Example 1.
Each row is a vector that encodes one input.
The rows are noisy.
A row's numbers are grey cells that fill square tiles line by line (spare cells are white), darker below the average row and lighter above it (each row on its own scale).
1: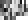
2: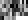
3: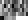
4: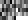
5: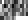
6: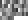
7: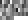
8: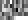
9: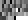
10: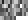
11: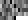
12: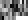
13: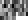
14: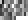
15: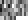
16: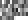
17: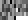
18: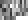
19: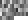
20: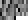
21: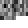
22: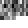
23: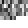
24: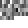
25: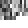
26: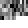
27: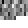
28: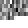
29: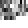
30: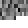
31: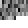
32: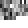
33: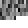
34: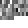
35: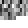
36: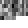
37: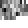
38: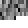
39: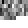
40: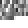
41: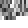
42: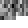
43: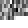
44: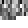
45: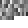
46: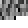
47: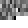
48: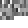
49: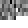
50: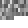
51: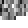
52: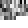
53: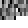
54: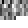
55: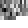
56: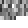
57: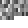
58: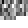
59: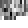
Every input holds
three true/false values.
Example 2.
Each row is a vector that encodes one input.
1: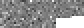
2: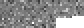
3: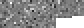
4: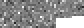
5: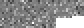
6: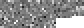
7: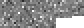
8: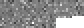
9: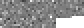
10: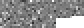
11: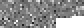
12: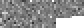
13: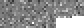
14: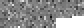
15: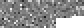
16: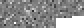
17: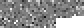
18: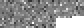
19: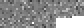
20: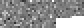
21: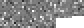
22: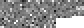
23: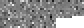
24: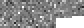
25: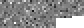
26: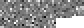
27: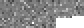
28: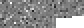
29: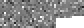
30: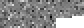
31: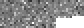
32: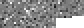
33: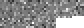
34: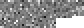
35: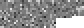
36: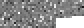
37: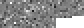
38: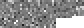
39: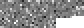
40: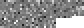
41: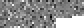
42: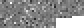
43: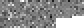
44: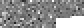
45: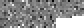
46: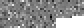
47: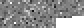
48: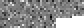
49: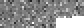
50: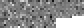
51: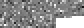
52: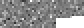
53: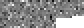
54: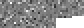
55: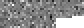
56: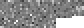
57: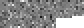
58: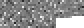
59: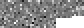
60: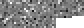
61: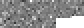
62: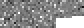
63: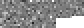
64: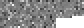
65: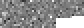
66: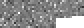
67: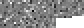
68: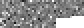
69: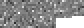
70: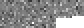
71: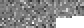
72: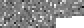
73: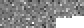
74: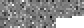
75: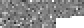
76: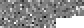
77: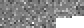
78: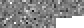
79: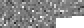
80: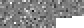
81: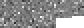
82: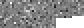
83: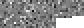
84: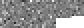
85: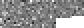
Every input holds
a point on a 6-point circle.
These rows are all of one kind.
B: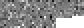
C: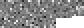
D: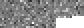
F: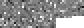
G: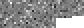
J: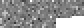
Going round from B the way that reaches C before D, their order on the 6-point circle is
B, G, C, J, F, D.
